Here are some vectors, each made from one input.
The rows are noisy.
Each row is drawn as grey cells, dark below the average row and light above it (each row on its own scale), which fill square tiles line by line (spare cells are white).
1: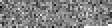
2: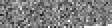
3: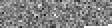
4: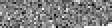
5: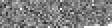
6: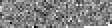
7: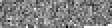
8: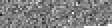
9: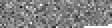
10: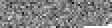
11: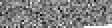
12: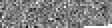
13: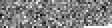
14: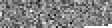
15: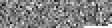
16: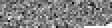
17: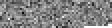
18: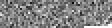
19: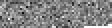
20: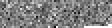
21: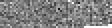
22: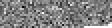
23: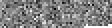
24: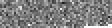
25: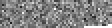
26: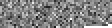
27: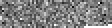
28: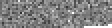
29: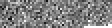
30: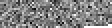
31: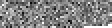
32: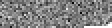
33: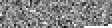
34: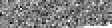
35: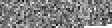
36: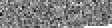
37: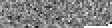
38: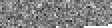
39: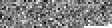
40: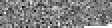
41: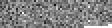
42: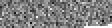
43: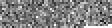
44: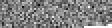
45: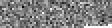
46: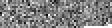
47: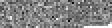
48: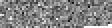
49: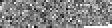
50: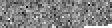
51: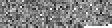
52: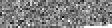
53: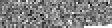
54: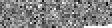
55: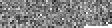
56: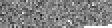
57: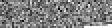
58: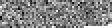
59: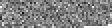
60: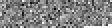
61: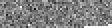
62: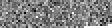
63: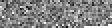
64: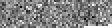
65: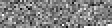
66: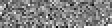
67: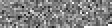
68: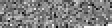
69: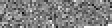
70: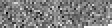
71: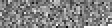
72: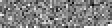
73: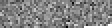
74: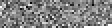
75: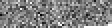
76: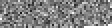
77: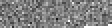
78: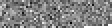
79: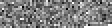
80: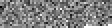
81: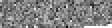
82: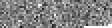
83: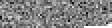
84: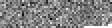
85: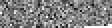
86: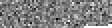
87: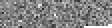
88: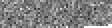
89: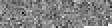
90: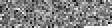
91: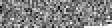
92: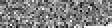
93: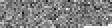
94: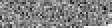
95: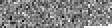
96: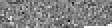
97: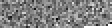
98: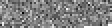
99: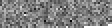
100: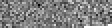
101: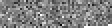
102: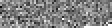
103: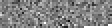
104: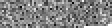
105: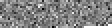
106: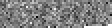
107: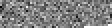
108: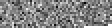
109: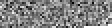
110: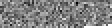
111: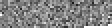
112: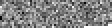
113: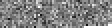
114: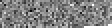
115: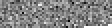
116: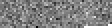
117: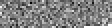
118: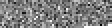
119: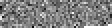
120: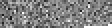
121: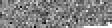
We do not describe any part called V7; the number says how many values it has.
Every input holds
a point on a 5-point line and a true/false value, together with either a point on a 4-point line, or a value of V7.
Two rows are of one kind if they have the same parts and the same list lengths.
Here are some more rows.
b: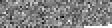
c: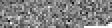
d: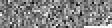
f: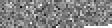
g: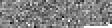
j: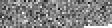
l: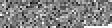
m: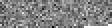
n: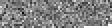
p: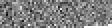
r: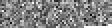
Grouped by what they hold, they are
b, f, g, j, m, p, r
c, d, l, n

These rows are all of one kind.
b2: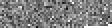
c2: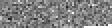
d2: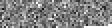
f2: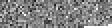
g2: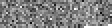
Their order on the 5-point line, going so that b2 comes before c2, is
g2, b2, c2, d2, f2.
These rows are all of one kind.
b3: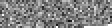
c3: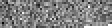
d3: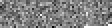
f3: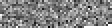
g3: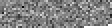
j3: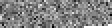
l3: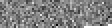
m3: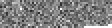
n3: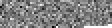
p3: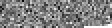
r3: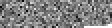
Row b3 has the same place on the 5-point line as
f3, l3 and m3.
